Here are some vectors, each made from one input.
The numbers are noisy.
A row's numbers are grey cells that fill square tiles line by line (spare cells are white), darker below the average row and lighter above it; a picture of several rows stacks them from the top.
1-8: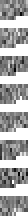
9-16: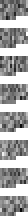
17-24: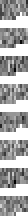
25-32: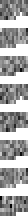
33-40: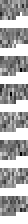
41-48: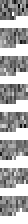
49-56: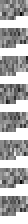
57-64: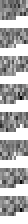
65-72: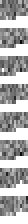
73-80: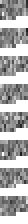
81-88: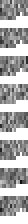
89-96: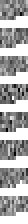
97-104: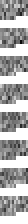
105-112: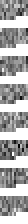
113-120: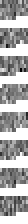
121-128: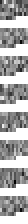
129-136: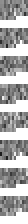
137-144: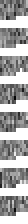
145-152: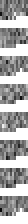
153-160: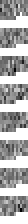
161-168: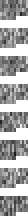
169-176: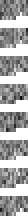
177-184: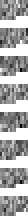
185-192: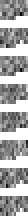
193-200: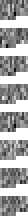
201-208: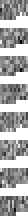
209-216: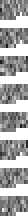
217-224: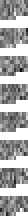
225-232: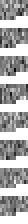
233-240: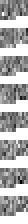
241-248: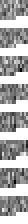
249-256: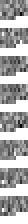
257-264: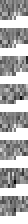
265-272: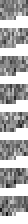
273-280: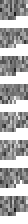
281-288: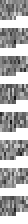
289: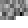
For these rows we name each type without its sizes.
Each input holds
a list of points on a line.
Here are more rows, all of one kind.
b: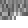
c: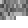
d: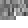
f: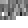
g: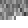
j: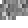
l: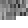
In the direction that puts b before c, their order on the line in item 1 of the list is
l, f, j, d, g, b, c.
